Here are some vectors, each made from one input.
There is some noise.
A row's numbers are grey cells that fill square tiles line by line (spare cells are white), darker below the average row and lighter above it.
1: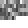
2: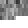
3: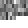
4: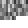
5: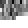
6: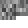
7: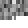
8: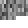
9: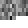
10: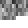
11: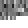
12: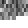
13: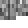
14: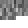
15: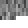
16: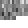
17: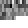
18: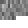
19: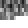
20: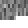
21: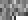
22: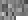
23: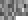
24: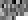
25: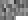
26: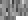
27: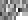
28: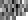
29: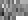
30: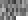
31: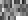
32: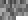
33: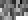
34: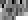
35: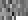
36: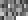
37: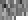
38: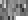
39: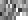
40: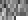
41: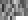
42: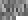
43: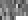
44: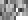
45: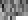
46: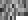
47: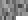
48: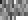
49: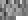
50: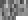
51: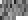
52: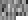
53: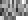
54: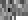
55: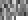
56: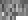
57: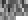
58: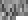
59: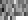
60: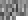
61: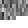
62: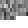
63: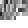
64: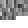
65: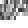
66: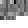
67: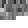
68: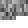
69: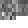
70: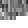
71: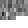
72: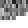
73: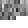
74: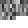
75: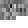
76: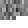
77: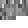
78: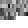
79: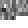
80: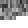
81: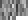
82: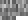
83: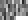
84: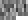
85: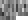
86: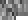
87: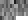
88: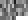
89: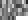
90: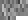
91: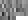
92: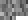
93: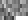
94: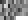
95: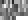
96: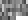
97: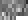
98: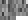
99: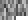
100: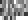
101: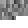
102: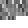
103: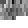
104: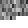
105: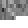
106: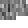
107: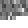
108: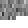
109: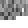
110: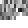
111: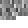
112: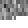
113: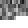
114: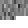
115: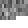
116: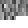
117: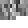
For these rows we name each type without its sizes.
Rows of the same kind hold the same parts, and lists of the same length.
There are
3 kinds of row.
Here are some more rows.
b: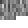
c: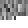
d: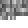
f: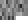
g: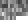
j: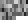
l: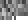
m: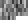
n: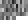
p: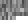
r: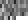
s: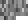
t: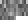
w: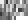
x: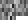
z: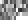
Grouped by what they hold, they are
b, f, m, n, r, s, t
c, d, g, j, l, p, x
w, z

